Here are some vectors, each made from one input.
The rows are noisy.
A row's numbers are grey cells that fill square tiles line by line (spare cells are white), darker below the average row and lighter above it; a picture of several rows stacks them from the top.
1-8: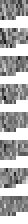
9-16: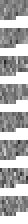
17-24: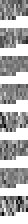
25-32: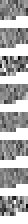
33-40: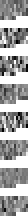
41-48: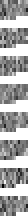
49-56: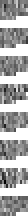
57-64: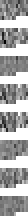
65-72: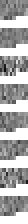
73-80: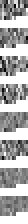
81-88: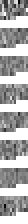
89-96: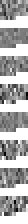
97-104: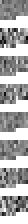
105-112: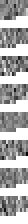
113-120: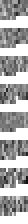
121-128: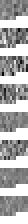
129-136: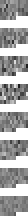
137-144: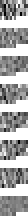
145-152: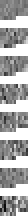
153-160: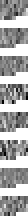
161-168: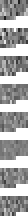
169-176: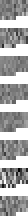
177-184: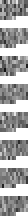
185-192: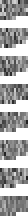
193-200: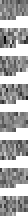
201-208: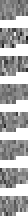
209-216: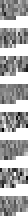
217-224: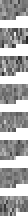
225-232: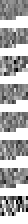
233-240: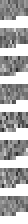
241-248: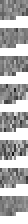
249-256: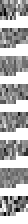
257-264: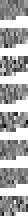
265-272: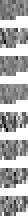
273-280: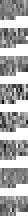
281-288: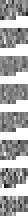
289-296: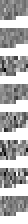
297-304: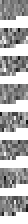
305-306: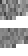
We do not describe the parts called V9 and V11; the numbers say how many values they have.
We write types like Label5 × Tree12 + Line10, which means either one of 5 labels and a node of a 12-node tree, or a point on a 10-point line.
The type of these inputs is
Label7 + Tree7 × (Tree10 + V9) × V11.
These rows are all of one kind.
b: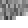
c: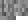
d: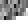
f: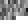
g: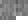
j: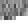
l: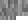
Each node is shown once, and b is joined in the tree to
d.
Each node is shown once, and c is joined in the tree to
g.
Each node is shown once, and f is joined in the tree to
l.
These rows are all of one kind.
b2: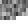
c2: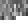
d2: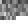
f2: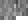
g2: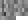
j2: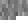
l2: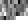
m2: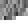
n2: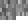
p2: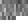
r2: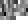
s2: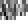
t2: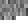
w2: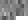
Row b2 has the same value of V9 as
f2, j2, m2 and n2.
